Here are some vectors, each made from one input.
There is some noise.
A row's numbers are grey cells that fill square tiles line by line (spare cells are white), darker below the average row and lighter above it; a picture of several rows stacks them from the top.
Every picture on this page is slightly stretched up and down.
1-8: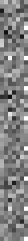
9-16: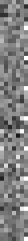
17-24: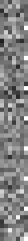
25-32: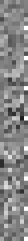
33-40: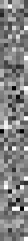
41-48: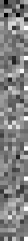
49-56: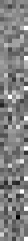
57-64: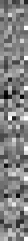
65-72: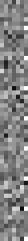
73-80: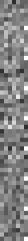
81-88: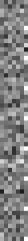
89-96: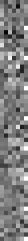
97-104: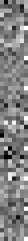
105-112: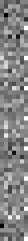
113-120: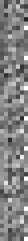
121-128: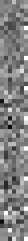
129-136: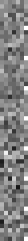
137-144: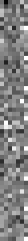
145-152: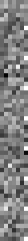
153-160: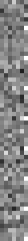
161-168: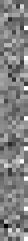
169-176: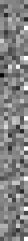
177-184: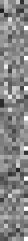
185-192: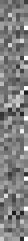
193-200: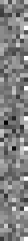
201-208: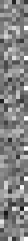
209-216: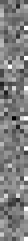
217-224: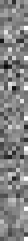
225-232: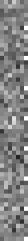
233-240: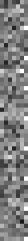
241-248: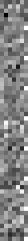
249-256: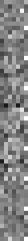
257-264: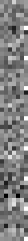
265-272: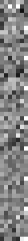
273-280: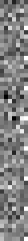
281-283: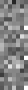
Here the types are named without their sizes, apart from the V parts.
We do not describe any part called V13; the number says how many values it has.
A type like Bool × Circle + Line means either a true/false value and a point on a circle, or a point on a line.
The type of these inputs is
(Bool × Bool × Bool × Bool + V13) × Line.
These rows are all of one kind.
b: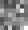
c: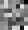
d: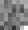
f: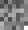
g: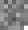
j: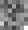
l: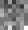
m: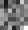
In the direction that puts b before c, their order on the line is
l, g, j, b, d, f, c, m.
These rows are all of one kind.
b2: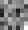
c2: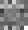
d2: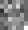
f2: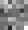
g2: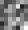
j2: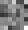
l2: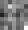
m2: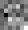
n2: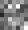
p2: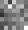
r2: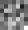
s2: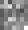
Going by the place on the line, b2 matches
d2, f2, m2 and s2.
